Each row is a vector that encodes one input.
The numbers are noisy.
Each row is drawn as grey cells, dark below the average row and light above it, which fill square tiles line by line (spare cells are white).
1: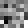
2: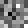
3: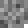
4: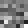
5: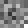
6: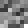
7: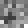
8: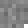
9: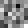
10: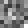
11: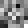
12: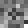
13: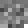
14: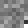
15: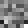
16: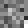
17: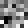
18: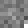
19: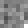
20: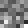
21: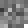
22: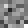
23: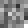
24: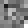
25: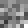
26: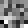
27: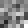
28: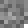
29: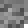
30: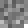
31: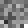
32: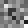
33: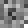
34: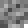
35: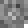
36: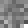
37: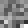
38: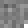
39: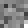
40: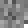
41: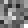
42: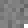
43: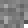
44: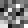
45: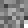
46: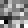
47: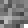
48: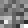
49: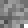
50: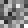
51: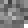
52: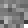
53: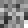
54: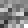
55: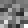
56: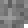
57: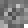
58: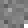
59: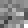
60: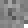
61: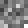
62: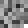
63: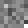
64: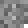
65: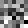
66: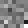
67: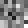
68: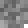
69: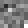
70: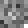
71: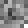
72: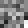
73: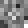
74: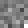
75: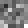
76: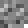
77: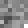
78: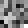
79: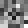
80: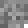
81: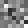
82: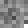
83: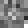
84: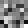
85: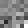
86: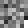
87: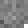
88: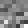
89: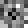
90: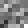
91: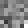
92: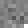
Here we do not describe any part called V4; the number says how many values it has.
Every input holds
one of 5 labels, together with either one of 5 labels, or a true/false value and a value of V4.
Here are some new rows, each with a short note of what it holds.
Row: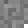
one of 5 labels, a true/false value and a value of V4
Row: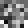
one of 5 labels, a true/false value and a value of V4
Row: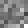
two labels (each one of 5)
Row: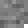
one of 5 labels, a true/false value and a value of V4
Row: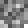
two labels (each one of 5)
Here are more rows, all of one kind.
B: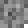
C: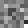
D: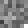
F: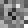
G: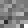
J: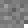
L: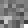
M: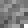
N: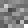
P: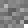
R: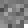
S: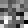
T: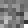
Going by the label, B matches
R and T.
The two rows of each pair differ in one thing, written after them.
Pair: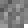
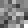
the value of V4
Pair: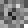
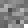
the true/false value
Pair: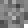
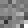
the label
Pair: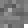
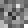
the label
